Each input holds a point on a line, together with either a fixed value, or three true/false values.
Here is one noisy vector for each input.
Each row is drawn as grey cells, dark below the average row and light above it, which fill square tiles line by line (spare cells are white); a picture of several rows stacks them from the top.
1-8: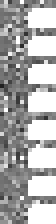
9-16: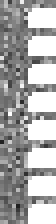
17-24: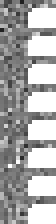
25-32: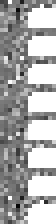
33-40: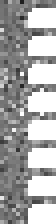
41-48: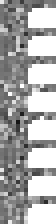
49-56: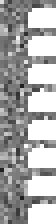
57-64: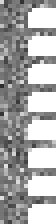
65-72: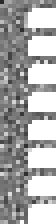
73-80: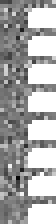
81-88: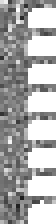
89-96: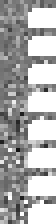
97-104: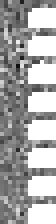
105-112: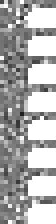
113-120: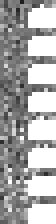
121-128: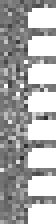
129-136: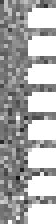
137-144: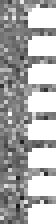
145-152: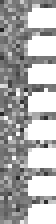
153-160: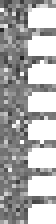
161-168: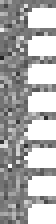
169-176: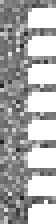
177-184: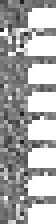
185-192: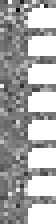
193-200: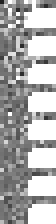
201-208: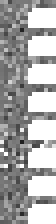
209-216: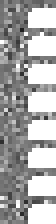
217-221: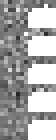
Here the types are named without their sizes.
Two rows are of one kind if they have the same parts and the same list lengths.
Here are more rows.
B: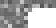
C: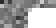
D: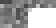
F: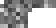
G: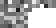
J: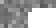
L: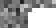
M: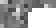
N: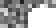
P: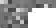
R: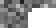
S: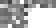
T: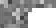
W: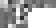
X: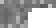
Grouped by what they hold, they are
B, C, G, L, P, T
D, F, J, M, N, R, S, W, X

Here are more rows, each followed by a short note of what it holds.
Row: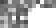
a point on a line and three true/false values
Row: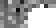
a point on a line
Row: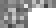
a point on a line and three true/false values
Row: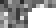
a point on a line and three true/false values
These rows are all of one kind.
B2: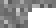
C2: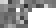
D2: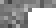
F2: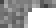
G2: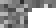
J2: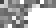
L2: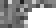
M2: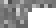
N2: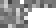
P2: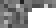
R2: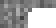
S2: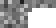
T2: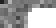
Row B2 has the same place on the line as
D2, M2 and S2.
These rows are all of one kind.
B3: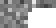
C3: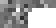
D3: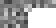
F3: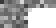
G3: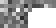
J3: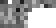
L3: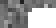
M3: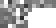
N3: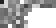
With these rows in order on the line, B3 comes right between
D3 and M3.
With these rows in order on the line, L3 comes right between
F3 and J3.
